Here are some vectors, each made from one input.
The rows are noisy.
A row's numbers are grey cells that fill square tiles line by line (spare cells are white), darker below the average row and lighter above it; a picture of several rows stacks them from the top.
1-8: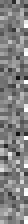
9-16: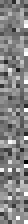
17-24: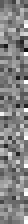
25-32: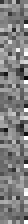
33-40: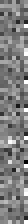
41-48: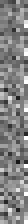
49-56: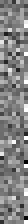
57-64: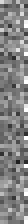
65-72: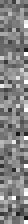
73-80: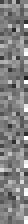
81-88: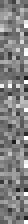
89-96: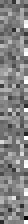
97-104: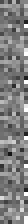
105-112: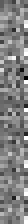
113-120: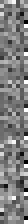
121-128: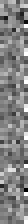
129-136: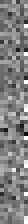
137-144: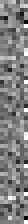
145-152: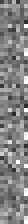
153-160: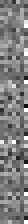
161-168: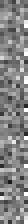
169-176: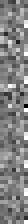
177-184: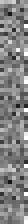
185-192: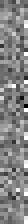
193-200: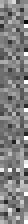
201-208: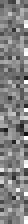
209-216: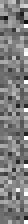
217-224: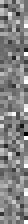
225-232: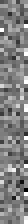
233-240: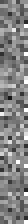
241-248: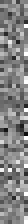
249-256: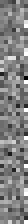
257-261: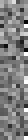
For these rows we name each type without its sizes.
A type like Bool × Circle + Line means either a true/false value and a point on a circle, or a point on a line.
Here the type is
Bool × (Label + Line).
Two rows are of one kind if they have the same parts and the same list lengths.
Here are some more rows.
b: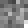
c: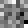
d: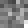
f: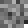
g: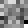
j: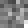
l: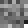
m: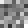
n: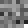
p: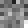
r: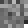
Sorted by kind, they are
b, d, f, j, l, n, p, r
c, g, m

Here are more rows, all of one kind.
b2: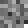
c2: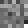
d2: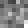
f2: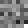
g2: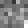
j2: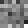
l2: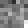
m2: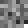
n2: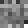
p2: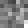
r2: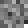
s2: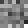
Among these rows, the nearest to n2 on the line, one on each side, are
d2 and j2.
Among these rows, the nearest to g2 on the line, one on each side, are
l2 and r2.
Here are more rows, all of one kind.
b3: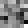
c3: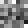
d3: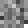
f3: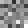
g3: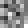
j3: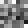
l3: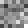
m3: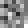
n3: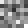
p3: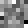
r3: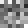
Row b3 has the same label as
g3 and m3.
